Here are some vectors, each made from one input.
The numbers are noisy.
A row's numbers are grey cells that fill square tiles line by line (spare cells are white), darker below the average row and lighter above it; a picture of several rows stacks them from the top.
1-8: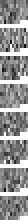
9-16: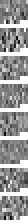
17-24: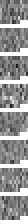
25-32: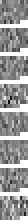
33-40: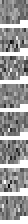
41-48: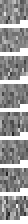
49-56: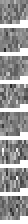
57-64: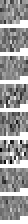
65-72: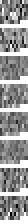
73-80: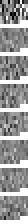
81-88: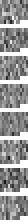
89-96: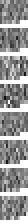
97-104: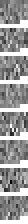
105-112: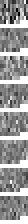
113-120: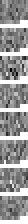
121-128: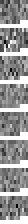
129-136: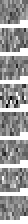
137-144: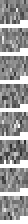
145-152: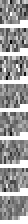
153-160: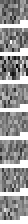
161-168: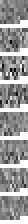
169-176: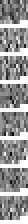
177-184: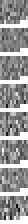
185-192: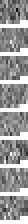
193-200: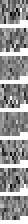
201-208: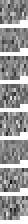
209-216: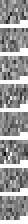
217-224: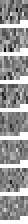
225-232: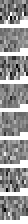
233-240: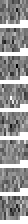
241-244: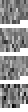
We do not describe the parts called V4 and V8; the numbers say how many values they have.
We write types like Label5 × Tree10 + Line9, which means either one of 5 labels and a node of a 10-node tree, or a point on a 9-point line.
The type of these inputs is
Bool × Label9 + (Circle9 + V8) × V4 + Tree7.
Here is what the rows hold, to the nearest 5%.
About 30% of them hold one of 9 labels and a true/false value. About 15% of them hold a node of a 7-node tree. The rest hold a value of V4, together with either a point on a 9-point circle, or a value of V8.
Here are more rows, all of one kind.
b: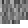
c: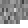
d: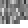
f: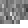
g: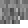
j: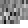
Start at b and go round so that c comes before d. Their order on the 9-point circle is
b, c, f, d, j, g.
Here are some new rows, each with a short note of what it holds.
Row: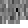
one of 9 labels and a true/false value
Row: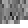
one of 9 labels and a true/false value
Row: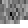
one of 9 labels and a true/false value
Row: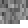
a value of V4 and a value of V8
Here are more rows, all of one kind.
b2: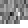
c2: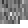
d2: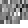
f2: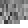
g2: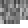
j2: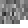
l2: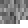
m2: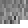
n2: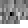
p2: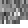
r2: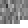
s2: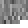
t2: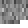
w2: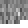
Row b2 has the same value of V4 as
d2, l2, n2 and r2.
